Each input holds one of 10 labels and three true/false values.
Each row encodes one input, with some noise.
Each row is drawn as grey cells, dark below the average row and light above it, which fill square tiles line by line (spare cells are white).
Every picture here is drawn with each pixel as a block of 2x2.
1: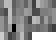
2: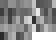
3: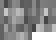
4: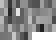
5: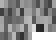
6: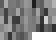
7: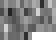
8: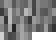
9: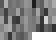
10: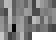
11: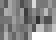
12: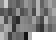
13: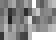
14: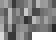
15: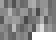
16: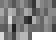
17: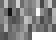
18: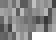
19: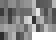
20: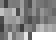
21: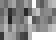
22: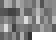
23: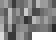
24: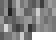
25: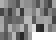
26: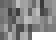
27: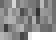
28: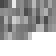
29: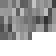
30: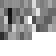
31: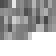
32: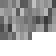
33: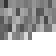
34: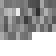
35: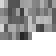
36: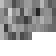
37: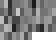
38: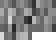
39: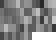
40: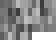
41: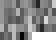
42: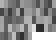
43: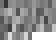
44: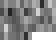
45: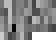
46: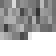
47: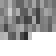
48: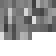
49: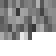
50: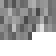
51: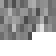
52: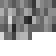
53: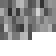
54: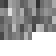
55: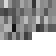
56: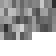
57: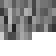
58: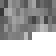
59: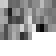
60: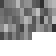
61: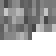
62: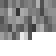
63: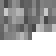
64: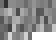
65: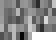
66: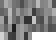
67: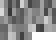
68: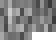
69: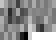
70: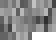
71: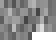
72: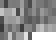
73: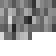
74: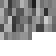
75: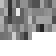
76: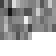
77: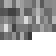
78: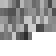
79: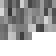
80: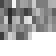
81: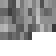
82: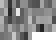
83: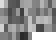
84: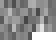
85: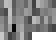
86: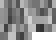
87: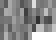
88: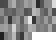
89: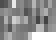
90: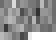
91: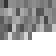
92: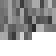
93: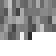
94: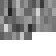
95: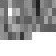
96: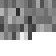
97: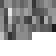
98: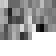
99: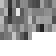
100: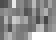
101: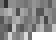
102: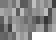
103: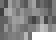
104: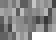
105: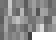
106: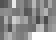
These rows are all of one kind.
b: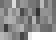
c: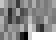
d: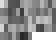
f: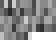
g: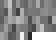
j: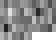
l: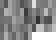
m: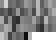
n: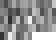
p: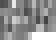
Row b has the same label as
f and p.
